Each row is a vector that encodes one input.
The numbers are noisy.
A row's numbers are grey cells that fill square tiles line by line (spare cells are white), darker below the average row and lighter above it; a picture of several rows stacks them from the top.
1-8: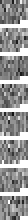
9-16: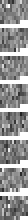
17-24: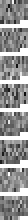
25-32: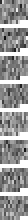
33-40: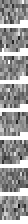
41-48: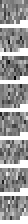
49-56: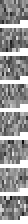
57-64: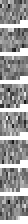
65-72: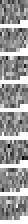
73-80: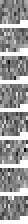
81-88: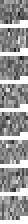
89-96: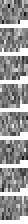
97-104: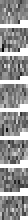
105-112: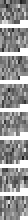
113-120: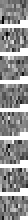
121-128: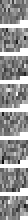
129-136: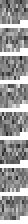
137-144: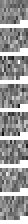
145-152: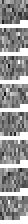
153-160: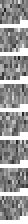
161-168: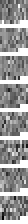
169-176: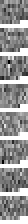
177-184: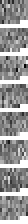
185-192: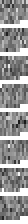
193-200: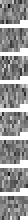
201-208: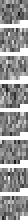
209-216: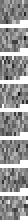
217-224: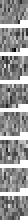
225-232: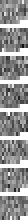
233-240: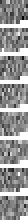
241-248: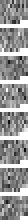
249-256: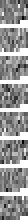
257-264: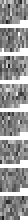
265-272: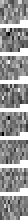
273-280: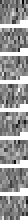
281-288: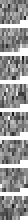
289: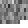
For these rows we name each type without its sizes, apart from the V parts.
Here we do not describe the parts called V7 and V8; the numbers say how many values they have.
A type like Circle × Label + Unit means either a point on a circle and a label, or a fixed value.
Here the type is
Label × Line × V7 × V8.
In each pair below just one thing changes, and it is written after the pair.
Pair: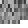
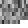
the value of V7
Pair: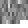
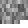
the value of V8
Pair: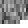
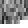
the value of V7
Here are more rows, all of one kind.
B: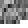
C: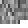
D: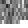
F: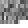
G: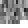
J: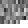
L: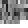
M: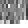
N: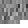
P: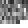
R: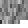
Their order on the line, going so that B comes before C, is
N, D, B, J, C, P, G, M, L, R, F.
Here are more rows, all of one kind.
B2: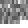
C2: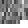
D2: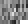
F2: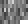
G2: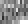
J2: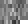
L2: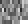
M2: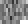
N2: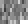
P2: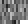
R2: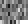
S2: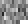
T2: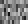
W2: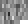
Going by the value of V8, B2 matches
D2, F2, S2 and W2.
